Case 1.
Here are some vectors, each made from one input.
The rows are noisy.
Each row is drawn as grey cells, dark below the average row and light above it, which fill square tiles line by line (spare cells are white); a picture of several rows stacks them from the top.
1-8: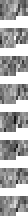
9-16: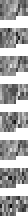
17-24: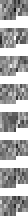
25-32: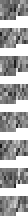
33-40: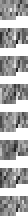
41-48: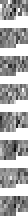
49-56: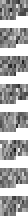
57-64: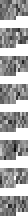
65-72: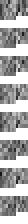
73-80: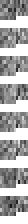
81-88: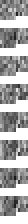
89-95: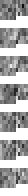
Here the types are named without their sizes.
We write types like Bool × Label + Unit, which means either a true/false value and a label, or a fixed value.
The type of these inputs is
Bool × List(Line).
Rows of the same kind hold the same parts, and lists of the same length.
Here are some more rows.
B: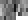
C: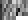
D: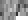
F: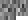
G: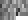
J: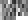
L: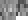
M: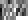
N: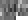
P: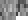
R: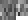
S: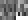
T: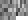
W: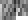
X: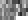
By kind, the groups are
B, C, G, N, R, S, T
D, F, J, L, P, W
M, X

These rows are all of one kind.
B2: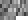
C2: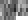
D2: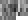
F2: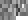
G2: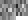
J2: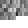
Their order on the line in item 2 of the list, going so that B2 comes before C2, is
G2, F2, B2, D2, C2, J2.
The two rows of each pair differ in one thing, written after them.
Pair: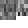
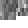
the place on the line in item 1 of the list
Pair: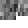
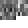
the place on the line in item 1 of the list
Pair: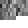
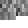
the place on the line in item 1 of the list
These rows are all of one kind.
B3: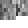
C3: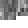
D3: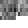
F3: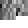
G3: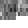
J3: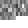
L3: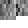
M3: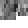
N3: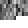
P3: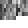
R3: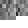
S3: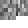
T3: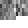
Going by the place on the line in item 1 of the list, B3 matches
D3, P3 and S3.
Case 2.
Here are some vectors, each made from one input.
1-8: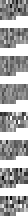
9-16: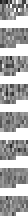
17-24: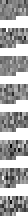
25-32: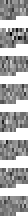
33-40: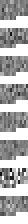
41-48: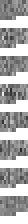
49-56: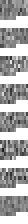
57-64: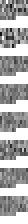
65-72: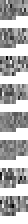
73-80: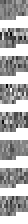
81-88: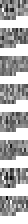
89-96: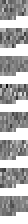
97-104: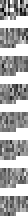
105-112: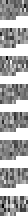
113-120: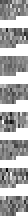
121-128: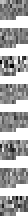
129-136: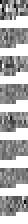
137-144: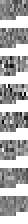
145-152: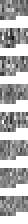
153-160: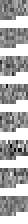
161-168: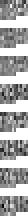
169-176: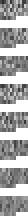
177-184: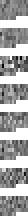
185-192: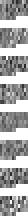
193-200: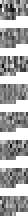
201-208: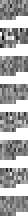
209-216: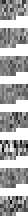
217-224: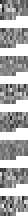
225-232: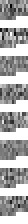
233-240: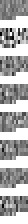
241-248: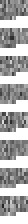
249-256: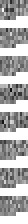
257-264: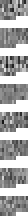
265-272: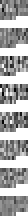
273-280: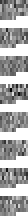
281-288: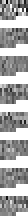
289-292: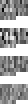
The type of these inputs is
Bool × (Line7 + Line13).
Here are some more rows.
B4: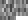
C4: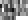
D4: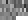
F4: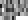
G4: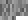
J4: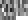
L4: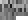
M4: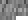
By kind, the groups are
B4, D4, F4, G4, J4
C4, L4, M4

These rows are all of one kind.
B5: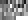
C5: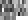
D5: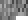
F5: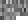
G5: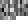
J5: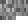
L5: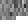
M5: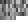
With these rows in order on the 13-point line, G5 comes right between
C5 and M5.
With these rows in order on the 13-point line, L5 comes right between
B5 and M5.
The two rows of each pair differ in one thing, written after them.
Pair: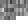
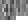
the place on the 13-point line
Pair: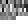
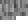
the true/false value
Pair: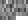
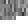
the place on the 13-point line
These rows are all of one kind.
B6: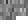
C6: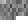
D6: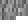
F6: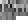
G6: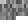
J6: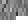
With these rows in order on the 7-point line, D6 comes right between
B6 and C6.
